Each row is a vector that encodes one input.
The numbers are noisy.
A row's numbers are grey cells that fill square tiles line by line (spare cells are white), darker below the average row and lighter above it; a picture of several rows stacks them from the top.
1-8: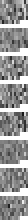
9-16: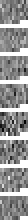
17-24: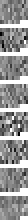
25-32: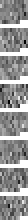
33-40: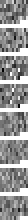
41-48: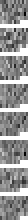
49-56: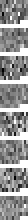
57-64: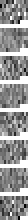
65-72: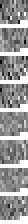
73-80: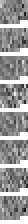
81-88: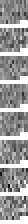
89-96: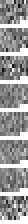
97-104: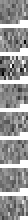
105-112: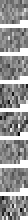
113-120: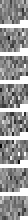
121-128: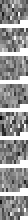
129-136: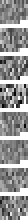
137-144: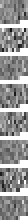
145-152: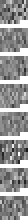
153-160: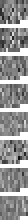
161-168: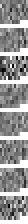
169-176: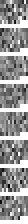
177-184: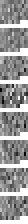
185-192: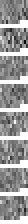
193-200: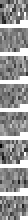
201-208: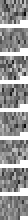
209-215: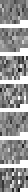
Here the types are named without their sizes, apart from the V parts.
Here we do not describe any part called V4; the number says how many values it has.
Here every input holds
a label, together with either a point on a line, or a list of values of V4.
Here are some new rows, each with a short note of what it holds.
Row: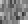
a label, together with the empty list
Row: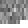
a label, together with the empty list
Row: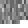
a label, together with a list of two items
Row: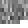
a label, together with the empty list
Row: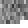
a label, together with a list of one item
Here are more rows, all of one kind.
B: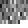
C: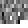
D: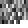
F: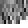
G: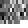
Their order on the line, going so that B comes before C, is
G, B, C, D, F.
